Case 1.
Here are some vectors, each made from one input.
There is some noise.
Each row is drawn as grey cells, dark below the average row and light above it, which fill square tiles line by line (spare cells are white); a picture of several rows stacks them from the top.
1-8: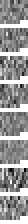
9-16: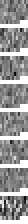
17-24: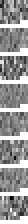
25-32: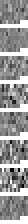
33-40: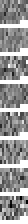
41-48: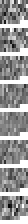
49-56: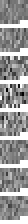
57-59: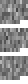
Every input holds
either a point on an 8-point circle and a true/false value, or a fixed value.
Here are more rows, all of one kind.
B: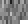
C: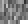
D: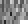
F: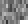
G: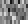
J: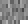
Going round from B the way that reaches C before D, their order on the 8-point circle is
B, F, C, D, J, G.
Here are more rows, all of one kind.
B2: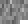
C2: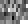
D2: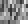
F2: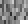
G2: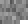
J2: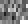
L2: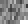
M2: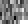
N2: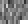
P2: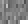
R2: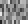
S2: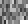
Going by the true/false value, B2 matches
C2, D2, J2 and L2.
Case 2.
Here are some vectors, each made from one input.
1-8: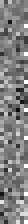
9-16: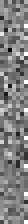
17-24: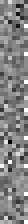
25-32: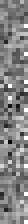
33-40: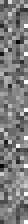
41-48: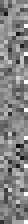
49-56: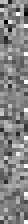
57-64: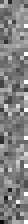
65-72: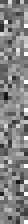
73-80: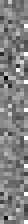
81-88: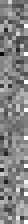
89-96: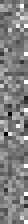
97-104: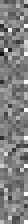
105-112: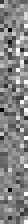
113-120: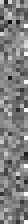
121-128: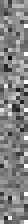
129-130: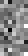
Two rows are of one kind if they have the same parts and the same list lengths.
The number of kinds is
2.
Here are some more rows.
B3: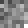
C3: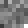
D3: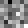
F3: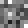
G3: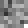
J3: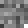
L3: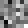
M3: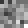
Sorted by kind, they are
B3, D3, G3, L3, M3
C3, F3, J3

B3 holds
a node of a 10-node tree.
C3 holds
three true/false values.
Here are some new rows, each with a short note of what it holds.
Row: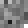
three true/false values
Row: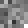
a node of a 10-node tree
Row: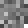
three true/false values
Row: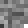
three true/false values
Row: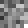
a node of a 10-node tree
